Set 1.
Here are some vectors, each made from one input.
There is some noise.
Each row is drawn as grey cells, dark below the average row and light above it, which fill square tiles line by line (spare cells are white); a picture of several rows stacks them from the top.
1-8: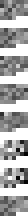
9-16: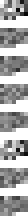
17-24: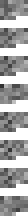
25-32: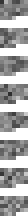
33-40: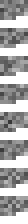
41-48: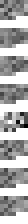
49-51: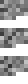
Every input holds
a list of up to two points on a 5-point line.
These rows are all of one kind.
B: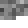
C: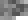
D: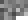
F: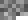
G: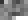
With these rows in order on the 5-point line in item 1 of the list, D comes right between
B and F.
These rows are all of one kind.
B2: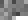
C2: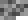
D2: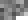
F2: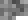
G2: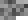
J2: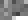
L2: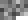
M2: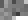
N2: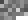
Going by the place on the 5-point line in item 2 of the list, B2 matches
G2, J2 and M2.
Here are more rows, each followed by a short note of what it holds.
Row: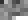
a list of two items
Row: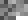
a list of one item
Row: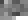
a list of two items
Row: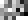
the empty list
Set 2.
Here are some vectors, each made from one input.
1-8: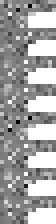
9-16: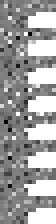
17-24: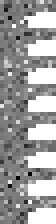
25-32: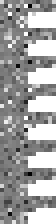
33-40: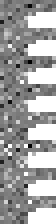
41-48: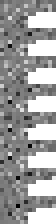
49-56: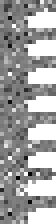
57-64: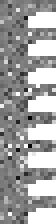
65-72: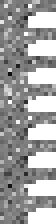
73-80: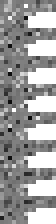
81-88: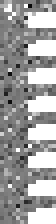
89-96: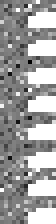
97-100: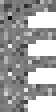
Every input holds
a point on a 6-point line and a true/false value.
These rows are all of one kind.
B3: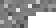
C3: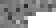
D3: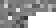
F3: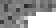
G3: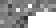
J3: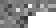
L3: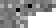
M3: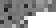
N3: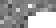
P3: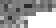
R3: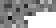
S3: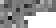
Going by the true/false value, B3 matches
D3, G3, J3 and N3.
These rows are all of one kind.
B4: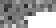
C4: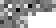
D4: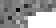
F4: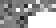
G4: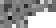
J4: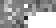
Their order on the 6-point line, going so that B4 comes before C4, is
D4, B4, F4, C4, G4, J4.
